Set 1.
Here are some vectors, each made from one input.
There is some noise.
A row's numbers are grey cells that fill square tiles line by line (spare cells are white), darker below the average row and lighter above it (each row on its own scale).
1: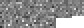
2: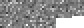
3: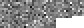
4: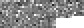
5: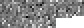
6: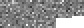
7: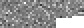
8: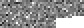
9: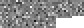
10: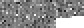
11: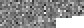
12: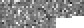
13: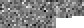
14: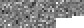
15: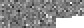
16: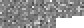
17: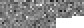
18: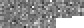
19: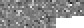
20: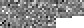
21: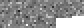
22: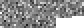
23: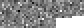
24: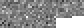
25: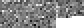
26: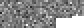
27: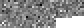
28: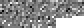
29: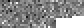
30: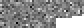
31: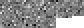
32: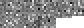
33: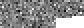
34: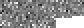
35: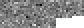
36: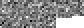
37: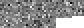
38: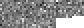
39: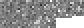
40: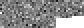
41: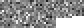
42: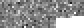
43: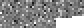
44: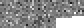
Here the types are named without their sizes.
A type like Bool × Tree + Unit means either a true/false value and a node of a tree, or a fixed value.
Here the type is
Bool × Line.
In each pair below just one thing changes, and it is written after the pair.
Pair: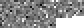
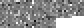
the true/false value
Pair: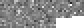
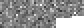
the place on the line
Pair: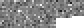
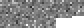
the true/false value
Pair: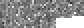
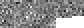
the place on the line
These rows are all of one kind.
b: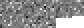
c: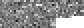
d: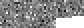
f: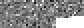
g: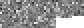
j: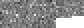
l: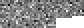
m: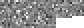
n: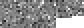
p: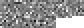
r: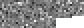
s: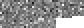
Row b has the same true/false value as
r and s.
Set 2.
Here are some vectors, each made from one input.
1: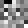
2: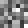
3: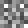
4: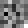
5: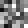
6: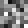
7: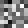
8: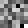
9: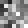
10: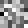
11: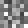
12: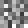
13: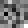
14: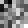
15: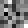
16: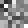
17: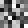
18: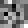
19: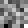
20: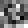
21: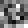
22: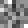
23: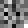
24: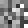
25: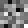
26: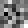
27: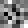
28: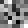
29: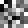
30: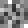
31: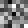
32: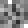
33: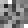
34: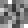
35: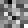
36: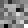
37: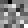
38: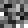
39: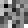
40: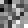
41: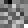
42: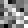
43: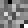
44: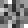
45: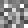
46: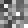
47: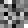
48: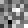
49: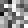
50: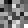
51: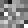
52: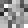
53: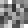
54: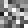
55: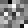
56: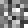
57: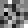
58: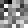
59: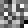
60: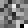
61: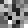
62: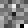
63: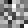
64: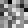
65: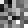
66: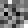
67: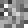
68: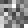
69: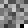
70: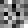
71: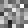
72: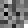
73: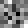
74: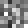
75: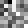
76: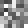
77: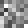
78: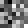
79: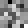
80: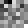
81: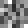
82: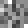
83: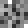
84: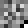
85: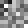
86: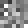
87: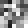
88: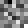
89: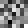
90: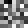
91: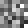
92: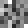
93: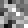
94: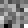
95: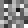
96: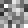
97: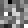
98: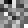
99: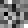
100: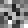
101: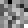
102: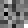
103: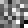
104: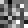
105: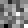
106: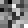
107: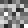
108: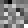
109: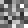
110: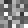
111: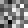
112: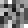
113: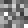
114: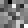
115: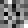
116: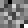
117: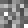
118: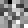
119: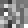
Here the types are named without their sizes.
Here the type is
Bool × Bool × Bool × Bool + Tree + Unit.
